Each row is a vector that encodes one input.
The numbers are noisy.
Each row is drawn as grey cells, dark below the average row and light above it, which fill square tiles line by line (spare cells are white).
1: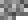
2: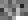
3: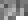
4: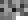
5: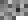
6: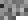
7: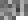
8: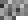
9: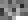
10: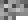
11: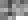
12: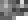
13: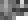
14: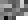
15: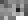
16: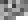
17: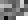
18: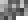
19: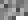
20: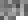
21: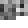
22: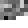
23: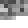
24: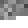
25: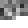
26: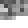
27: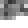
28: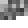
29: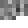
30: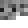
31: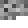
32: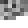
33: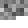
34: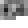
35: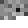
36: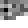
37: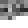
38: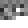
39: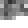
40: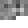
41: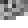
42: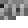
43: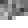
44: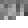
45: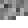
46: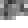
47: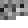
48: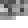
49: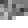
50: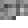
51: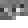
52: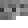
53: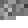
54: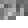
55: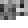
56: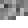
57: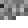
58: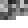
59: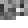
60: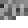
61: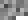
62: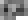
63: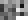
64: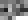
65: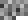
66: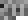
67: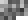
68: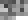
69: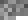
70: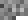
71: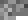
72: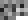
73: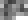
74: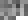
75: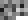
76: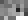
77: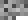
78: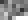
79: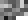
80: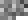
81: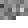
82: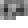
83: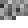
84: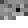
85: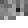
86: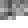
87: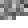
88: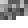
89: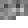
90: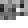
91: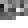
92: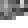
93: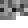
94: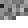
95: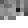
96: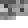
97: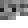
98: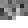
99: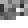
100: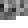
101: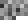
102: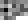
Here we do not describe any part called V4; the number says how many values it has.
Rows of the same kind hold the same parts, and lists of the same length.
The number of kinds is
2.
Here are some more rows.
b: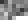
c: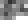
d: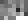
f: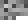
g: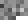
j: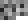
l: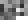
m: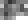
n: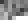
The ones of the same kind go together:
b, c, f, m, n
d, g, j, l

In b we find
two values of V4.
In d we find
a point on a 3-point line, a point on a 5-point line and a true/false value.
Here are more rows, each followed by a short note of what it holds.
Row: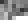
two values of V4
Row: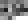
two values of V4
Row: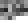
two values of V4
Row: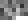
a point on a 3-point line, a point on a 5-point line and a true/false value
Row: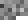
a point on a 3-point line, a point on a 5-point line and a true/false value
